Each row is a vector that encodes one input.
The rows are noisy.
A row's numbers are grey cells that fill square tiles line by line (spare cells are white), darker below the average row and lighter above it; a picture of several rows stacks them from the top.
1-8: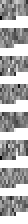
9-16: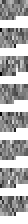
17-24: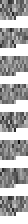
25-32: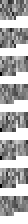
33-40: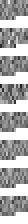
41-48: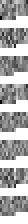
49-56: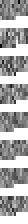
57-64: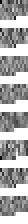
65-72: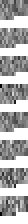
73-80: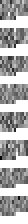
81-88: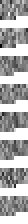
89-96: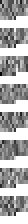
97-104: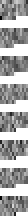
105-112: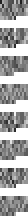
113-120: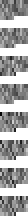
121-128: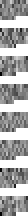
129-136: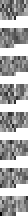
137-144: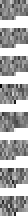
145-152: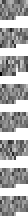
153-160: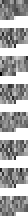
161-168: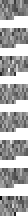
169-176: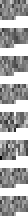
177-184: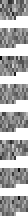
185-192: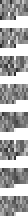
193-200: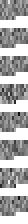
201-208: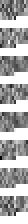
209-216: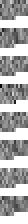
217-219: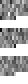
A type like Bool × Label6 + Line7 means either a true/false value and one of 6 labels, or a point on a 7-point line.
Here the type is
Line9 + Line10.
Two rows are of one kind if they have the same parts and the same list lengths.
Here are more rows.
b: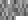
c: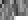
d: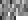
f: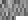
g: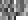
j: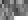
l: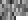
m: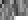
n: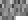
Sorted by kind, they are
b, c, f, j, m, n
d, g, l

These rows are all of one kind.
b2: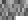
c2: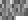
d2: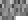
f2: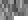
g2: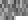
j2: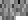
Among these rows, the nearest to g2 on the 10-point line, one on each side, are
b2 and f2.
